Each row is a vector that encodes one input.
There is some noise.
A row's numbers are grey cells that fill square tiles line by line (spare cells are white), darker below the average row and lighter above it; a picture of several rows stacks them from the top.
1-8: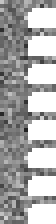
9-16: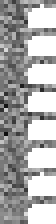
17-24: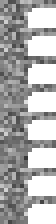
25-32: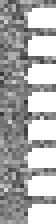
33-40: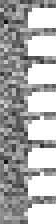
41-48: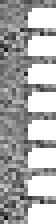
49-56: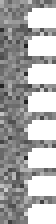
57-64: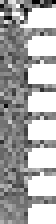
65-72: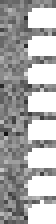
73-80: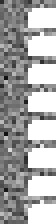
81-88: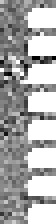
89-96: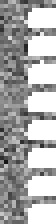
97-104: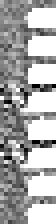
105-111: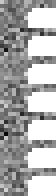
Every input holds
a list of up to two points on a 4-point line.
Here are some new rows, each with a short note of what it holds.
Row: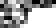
the empty list
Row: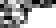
the empty list
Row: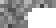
a list of one item
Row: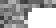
a list of two items
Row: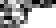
the empty list
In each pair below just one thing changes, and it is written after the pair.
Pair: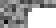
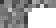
the place on the 4-point line in item 1 of the list
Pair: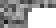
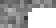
the place on the 4-point line in item 1 of the list
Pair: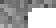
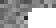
the place on the 4-point line in item 2 of the list
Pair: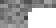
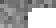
the place on the 4-point line in item 2 of the list
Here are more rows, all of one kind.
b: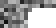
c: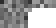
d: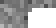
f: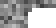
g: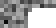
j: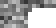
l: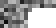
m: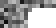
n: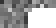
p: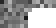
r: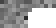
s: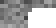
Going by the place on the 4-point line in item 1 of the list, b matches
g, l and m.
